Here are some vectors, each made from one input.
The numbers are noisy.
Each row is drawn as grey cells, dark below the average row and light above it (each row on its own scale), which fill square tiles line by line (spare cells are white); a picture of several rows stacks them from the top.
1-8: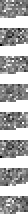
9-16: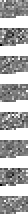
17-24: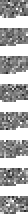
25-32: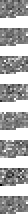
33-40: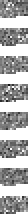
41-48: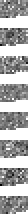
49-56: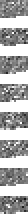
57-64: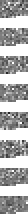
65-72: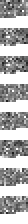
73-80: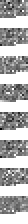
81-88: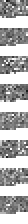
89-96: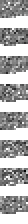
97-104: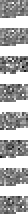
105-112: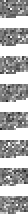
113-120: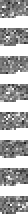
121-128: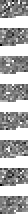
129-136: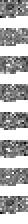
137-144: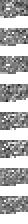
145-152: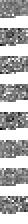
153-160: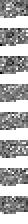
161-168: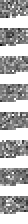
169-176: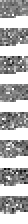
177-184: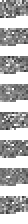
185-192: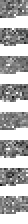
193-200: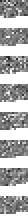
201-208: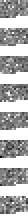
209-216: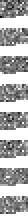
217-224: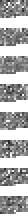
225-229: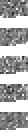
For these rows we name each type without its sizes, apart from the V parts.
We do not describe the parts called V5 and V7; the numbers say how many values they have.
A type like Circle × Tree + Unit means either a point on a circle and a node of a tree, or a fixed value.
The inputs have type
Label × Label + Line + V5 × V7.
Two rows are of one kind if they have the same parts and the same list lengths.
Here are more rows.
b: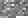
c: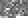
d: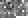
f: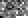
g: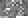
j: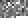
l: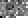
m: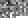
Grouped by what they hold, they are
b, c, g
d, f, l
j, m

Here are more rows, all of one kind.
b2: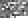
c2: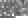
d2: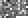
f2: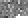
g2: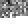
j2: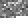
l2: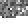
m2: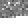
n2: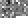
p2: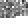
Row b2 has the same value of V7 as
g2 and p2.
